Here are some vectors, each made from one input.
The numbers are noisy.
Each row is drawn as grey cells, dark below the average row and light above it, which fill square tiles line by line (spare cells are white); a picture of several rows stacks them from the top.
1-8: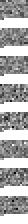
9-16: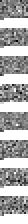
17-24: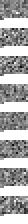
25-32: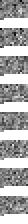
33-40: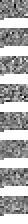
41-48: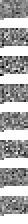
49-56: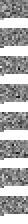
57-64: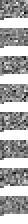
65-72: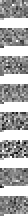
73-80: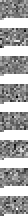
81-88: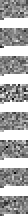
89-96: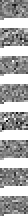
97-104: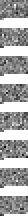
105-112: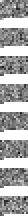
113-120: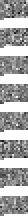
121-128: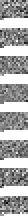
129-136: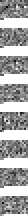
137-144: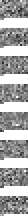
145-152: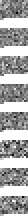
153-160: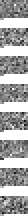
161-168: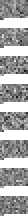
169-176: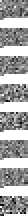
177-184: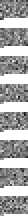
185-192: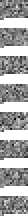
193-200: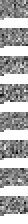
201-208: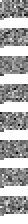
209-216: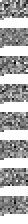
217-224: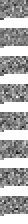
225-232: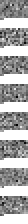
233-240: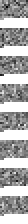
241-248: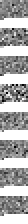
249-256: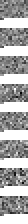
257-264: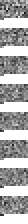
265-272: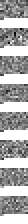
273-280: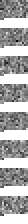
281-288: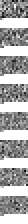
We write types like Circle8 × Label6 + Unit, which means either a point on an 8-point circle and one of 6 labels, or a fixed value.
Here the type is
Circle11 × (Circle15 + Label4) × (Tree9 + Unit).
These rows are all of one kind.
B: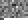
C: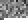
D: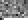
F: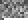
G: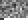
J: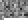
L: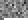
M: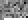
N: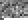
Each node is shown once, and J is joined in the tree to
M and N.
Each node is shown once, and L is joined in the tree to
F and M.
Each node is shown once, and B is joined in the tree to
D.
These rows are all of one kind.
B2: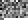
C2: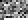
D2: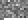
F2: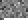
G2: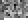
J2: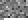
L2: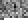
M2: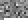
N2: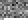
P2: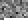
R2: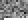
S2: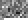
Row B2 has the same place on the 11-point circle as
C2, D2, F2 and R2.
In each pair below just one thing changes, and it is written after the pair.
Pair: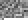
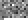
the place on the 15-point circle
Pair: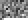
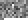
the place on the 15-point circle
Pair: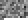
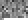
the place on the 15-point circle
